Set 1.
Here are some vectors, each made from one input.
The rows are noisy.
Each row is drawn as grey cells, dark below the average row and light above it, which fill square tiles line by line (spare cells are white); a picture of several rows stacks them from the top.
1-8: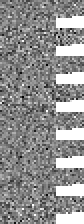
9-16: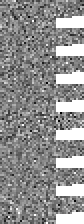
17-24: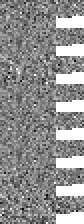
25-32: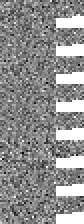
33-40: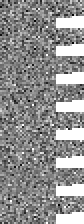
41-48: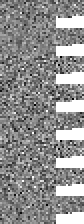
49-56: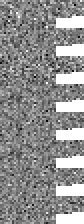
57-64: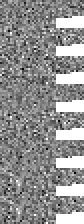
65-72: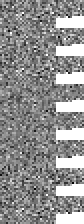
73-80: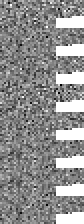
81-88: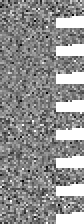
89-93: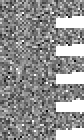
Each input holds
either a node of a 7-node tree, or a node of a 9-node tree.
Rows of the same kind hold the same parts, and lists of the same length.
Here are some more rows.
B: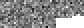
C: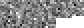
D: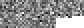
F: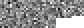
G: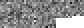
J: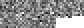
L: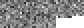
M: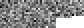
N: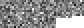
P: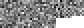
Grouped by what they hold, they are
B, G, L
C, D, F, J, M, N, P

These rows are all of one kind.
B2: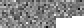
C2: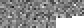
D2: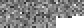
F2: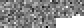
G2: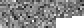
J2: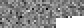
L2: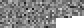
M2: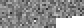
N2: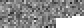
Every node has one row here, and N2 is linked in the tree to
F2 and M2.
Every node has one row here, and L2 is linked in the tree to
J2.
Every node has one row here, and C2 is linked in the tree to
D2 and M2.
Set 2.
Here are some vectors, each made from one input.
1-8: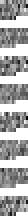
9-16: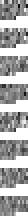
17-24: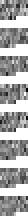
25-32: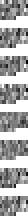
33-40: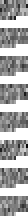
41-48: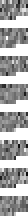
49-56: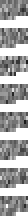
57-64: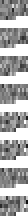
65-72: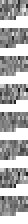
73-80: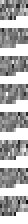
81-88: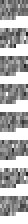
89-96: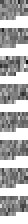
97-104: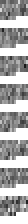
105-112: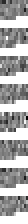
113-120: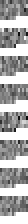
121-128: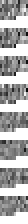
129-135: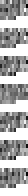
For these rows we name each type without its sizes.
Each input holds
a point on a circle and a true/false value.
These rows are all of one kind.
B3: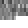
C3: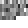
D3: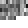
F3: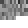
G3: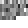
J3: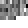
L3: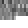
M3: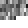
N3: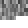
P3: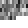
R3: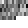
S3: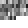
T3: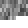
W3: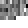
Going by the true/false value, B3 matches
F3, L3, N3 and T3.
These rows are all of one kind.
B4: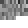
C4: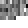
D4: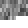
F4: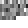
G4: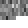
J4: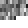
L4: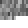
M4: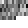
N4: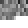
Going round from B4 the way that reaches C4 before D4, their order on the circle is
B4, J4, C4, L4, D4, F4, G4, M4, N4.
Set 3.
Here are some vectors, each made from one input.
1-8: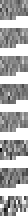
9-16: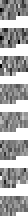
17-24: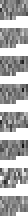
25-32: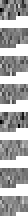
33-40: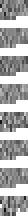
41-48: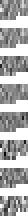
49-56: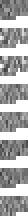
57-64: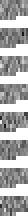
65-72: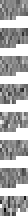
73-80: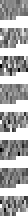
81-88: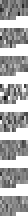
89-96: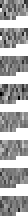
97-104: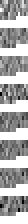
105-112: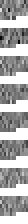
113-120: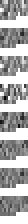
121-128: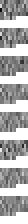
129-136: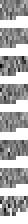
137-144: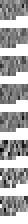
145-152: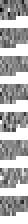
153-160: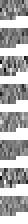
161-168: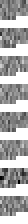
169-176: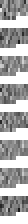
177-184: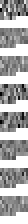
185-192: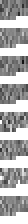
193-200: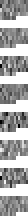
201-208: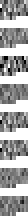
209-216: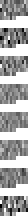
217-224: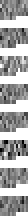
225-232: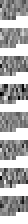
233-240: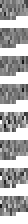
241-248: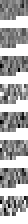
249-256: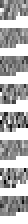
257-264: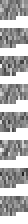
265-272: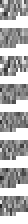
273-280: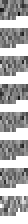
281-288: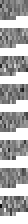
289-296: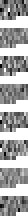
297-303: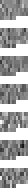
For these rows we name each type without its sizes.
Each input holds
either a point on a circle, or a fixed value, or three true/false values.
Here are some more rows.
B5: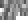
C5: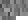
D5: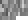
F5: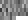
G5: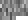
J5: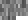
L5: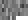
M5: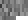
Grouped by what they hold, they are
B5
C5, J5, L5, M5
D5, F5, G5

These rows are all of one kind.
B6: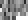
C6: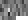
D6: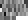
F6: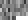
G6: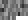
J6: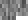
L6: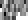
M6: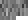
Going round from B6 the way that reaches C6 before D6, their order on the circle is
B6, J6, L6, C6, D6, M6, G6, F6.
